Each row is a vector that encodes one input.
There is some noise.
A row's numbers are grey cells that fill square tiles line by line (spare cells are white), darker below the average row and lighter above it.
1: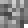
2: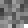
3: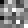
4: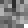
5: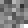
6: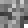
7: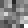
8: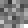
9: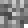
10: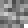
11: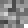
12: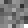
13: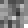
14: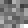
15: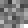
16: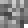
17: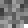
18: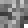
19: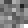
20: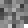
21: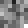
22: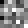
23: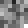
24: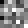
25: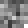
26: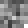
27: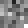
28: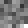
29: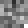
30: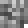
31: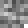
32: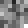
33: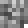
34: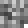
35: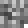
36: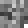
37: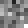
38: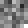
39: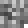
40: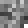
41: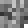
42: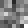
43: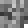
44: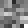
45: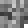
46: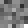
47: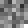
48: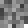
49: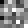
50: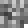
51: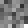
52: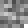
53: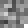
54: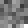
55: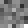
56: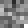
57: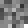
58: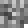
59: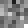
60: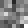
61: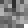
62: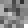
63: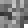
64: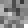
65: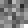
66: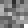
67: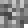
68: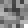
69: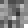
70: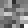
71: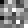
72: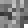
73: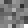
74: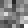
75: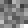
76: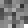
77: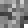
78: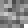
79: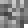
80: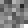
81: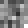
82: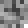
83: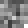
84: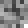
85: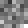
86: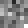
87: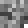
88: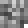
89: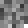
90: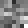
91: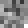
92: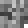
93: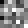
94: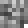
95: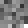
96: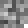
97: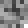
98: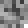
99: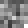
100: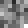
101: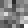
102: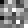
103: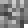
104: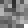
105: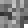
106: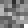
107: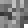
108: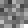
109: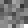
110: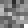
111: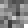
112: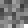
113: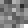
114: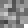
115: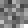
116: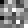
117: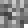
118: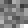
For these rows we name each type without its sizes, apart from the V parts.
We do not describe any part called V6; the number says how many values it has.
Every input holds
either a true/false value and a value of V6, or a list of points on a line.
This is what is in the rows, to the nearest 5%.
About 40% of them hold a true/false value and a value of V6. The rest are lists of points on a line.
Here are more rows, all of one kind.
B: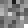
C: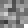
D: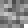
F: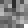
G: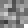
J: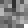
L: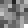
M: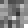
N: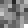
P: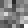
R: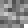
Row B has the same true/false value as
D and R.
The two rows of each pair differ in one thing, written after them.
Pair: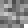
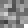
the true/false value
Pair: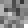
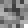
the true/false value
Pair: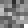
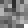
the true/false value
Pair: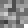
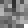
the value of V6
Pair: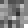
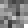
the true/false value
